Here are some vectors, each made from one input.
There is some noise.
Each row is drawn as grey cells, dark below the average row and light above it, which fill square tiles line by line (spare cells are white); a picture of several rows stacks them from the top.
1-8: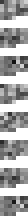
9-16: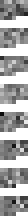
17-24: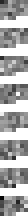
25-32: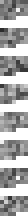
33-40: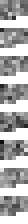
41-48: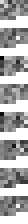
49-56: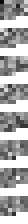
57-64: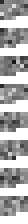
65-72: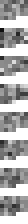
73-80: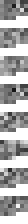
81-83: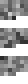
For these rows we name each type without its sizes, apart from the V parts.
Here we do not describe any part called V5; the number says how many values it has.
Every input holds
either a label and a true/false value, or a value of V5.
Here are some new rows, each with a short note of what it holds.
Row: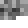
a label and a true/false value
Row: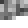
a label and a true/false value
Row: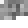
a label and a true/false value
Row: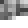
a label and a true/false value
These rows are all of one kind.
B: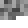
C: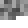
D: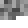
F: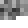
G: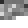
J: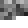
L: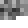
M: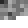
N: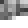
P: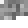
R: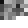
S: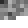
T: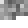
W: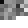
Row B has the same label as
C, D, F and L.
